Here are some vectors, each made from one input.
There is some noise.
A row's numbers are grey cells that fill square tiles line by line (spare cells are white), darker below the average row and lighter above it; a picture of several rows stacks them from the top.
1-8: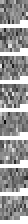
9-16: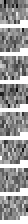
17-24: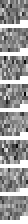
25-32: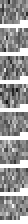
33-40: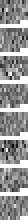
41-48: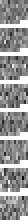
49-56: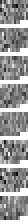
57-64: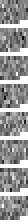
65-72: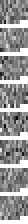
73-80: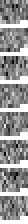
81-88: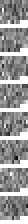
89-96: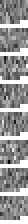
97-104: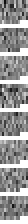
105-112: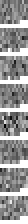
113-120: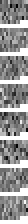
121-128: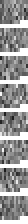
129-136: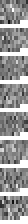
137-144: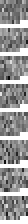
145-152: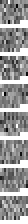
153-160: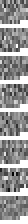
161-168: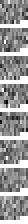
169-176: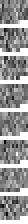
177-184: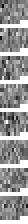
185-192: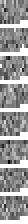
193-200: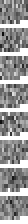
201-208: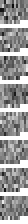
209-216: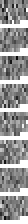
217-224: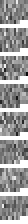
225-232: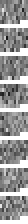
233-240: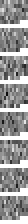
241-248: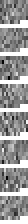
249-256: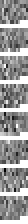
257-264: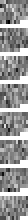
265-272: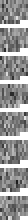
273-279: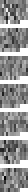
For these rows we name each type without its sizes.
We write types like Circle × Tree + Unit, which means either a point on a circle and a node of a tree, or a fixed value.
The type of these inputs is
(Bool × (Circle + Label) + Tree) × Tree × Tree × Tree.
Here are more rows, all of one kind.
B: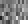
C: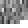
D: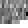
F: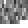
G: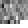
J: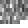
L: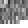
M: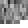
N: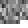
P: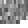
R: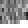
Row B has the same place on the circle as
F and L.
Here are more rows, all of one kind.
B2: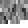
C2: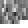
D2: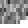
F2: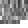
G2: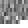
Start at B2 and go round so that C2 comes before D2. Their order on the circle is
B2, C2, G2, F2, D2.
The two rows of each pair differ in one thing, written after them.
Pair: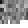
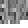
the label
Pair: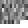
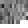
the node of one of the three trees
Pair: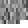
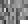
the true/false value
